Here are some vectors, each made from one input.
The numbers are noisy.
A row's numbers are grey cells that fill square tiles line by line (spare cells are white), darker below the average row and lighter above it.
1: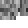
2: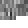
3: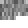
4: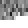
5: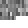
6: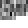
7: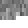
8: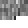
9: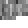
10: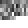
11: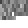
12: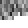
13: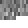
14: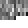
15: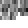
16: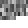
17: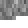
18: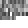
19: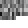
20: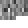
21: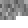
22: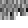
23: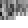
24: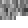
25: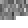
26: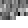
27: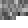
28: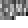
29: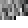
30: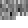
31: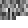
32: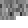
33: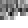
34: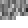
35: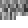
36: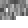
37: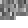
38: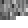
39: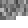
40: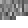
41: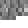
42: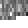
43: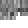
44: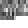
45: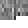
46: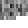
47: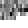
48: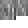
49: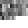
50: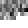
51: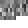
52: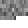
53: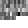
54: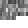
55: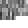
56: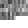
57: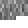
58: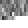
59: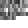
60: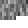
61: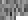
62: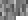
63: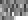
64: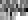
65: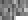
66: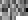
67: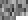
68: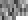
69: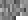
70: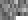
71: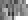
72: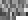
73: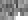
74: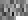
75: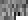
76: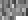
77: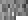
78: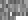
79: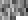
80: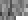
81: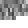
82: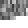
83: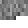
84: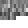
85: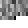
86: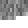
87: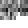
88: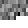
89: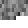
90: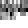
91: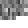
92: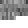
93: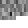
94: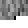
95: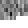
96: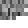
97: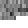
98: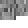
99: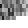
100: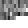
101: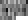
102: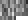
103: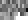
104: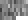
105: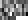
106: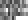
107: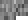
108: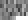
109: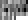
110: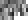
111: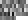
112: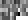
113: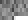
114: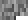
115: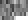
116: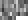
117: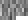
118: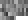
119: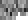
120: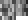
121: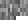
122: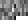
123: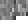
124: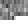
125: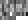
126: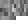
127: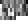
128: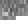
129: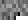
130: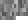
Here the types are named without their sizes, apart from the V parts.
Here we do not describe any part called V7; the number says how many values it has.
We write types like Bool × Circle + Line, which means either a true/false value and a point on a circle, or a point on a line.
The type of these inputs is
(Label + Line) × V7.
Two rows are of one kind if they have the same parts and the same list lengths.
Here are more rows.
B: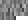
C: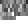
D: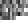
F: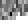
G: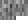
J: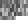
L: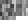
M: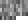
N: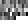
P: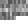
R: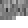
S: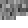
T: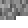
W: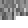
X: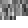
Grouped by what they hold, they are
B, D, G, L, N, R, S, T, W
C, F, J, M, P, X

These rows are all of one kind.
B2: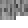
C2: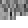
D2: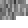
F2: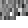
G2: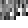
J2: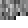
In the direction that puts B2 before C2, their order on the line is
F2, B2, D2, C2, J2, G2.
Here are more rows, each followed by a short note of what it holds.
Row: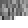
a label and a value of V7
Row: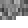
a label and a value of V7
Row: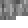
a point on a line and a value of V7
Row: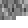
a point on a line and a value of V7
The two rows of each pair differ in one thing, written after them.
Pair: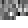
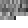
the value of V7
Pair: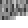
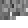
the label
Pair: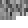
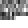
the label
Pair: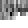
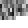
the value of V7
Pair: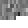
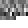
the label
